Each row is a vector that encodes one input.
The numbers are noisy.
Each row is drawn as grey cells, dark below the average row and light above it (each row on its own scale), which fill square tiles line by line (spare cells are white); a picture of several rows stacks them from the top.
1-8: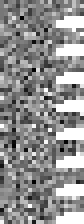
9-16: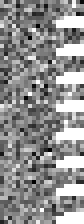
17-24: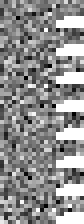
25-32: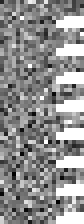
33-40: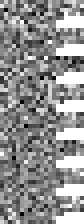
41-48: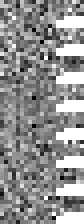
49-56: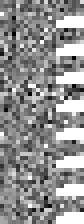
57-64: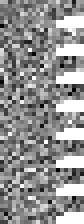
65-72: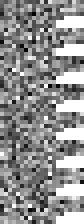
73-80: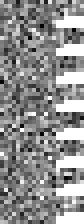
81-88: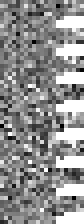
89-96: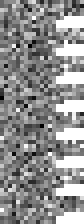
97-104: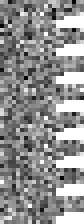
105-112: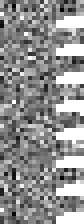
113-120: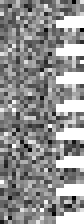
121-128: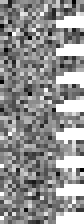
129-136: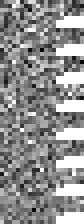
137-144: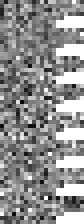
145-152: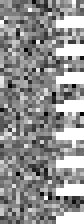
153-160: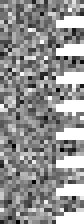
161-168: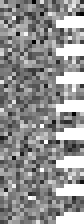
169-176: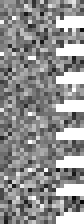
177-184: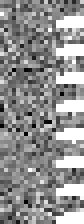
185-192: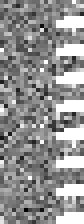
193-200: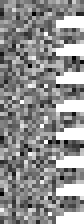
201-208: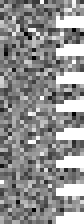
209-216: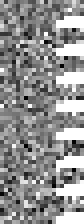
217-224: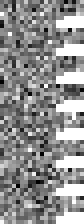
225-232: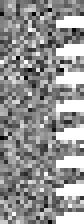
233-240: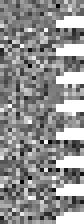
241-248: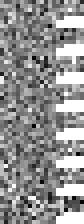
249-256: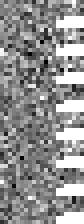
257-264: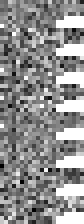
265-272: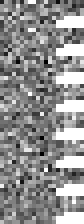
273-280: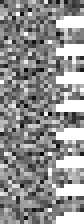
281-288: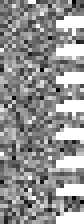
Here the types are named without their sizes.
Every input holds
either two labels, or three true/false values.
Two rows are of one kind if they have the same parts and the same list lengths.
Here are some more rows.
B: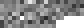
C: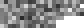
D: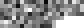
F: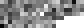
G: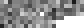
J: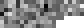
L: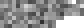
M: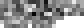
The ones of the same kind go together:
B, F, G
C, D, J, L, M

